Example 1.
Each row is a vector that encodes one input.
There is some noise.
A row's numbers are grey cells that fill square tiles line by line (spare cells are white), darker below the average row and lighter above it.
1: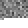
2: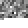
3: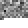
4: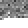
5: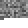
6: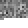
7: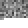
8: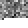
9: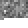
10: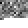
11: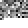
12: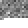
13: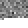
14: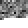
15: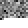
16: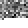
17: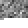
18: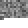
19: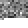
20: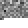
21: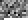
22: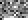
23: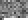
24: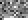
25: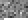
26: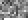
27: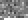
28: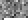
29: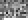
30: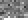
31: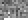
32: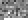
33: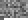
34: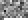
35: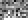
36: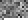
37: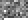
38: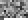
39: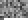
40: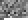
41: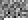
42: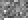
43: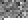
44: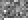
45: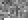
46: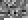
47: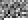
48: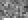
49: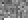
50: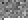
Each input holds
either a point on a 5-point line, or three true/false values.
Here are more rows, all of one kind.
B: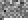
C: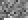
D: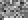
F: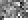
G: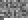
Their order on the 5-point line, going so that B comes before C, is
D, B, C, F, G.
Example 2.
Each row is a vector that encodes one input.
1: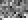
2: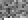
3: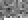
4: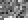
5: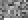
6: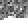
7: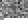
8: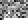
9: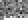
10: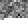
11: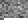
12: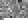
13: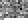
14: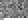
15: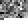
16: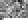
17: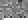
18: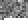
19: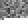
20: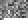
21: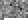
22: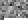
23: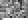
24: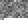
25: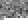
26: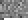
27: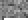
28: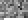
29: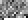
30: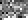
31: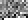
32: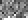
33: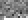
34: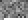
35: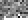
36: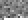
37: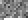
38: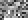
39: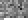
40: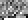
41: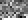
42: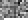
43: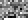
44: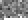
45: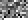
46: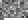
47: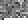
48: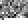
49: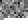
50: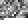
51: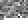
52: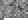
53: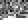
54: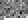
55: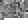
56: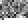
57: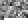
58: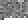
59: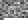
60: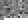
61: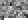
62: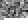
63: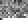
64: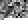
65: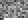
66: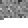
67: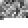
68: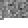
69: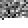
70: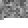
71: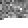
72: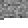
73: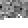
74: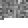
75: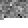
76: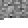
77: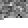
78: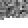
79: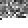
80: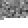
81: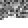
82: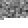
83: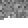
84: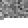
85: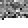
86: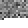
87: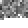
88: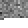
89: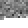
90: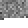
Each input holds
a point on a 9-point line, together with either a fixed value, or three true/false values.
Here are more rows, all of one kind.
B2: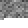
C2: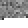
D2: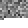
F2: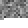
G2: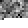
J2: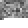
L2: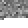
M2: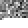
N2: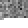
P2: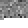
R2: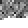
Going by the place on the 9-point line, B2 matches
C2, D2, G2 and L2.
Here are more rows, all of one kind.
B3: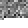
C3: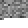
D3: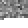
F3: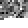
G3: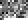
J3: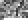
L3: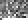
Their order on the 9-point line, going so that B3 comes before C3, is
F3, J3, B3, G3, D3, C3, L3.
